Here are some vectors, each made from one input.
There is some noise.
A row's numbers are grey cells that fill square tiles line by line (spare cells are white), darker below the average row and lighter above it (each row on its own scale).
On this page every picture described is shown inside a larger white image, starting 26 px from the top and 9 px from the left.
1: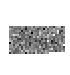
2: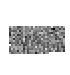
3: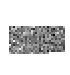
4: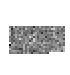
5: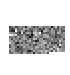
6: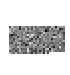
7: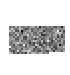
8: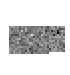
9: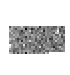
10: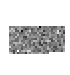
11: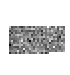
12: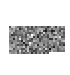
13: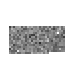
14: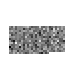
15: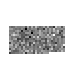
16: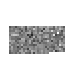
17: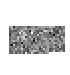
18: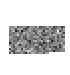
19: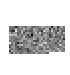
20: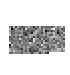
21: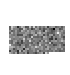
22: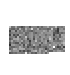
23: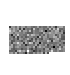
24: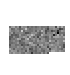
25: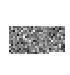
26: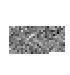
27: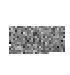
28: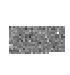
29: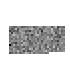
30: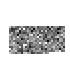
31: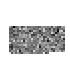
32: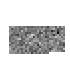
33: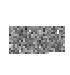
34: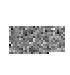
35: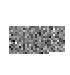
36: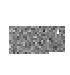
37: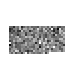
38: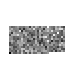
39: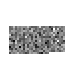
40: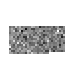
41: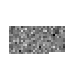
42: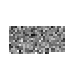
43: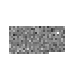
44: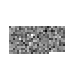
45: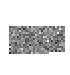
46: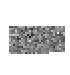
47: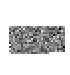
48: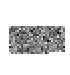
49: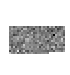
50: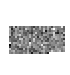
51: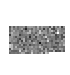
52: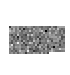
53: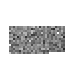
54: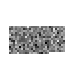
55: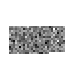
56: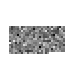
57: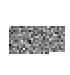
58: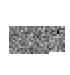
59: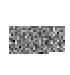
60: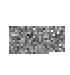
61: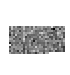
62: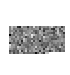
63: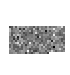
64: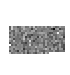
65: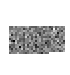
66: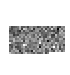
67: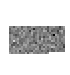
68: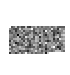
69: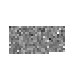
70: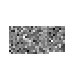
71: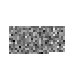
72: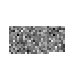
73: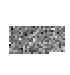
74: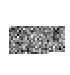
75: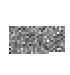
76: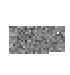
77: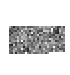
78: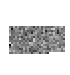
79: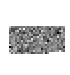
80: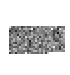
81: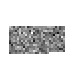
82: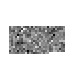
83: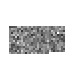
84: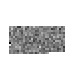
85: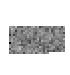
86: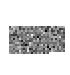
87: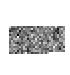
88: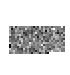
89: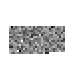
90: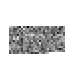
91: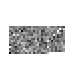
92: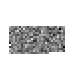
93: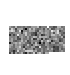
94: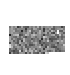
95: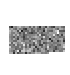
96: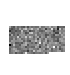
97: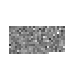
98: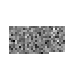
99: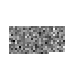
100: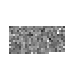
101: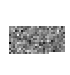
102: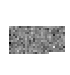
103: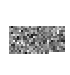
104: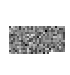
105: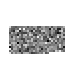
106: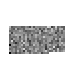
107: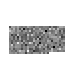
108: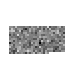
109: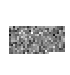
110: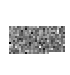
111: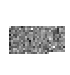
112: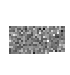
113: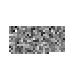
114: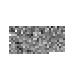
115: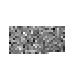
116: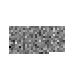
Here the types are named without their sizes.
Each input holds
a point on each of two lines, together with a list of points on a circle.
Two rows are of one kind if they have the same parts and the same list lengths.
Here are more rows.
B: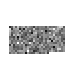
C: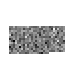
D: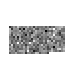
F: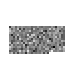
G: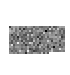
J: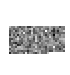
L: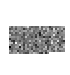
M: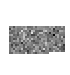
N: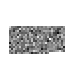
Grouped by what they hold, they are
B, D, F, G
C, L
J, M
N

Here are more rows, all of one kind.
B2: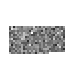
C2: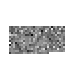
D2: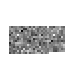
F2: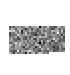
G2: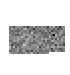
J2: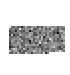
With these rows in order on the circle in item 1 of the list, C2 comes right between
D2 and J2.
